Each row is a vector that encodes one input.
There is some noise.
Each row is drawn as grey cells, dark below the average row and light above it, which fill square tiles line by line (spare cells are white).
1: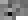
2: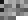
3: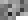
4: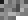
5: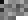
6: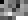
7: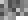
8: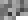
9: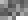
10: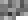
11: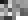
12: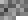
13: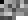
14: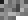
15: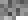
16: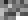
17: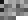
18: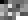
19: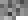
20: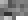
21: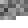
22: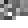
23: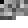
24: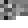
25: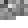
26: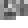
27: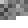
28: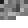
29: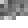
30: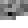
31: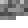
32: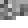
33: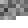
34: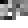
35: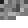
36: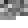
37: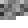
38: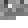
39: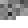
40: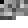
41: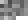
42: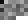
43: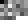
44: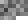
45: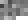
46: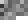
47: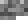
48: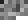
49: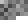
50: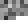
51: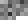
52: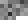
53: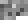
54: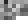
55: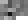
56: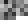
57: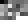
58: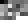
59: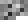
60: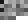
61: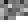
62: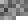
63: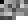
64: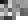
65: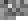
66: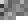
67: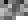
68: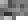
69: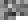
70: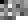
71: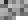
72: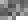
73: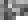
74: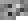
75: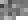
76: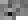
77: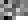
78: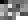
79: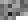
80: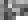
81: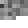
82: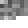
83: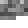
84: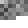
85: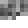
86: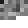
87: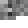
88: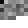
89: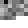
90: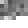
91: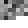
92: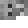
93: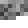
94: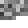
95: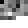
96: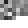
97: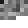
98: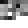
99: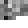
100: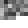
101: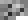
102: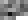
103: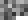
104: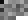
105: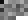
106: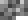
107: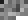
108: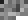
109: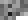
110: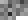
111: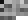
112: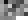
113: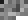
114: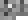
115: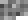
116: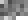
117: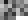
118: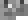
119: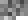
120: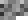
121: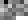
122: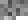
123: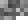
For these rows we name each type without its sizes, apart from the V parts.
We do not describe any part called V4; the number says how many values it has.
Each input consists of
a point on a circle and a true/false value, together with a list of values of V4.
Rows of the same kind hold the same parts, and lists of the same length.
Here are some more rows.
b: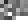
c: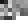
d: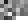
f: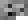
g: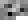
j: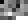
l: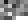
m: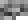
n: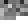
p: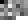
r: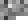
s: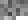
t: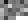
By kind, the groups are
b, d, l
c, j, p
f, g, m, n, r, s, t

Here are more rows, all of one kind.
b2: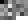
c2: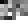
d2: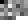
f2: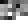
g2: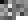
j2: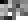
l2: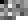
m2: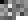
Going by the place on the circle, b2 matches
g2 and m2.
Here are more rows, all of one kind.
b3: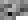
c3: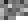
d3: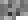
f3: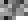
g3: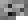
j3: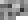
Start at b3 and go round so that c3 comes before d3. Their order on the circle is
b3, j3, g3, f3, c3, d3.
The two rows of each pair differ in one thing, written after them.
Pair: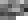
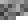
the value of V4 in item 1 of the list
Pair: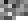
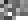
the value of V4 in item 1 of the list
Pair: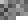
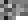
the true/false value
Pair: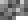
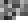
the true/false value
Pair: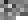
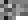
the value of V4 in item 1 of the list
